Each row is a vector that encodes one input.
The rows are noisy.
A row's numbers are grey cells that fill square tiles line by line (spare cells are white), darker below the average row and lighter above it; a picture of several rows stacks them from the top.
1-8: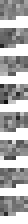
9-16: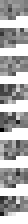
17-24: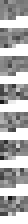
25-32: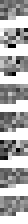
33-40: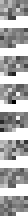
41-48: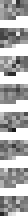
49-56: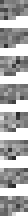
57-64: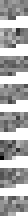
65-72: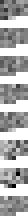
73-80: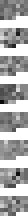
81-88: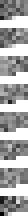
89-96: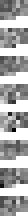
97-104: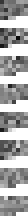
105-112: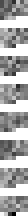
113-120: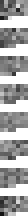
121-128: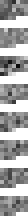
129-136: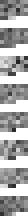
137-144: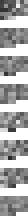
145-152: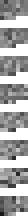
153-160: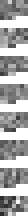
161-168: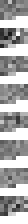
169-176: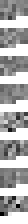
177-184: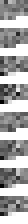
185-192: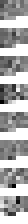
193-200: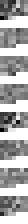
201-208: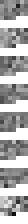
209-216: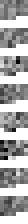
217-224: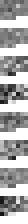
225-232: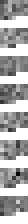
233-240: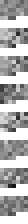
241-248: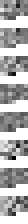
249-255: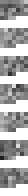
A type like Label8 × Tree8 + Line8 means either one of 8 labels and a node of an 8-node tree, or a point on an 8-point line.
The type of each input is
Bool × Bool × Bool × Tree9 + Line7 + Line8 + Tree8.
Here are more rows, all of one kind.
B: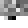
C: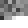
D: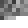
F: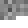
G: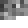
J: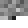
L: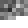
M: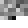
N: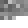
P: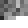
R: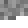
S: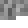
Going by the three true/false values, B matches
G, J and P.
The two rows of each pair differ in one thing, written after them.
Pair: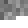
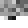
the node of the tree
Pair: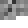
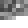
the node of the tree
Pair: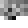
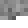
one of the three true/false values
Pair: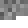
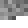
the node of the tree
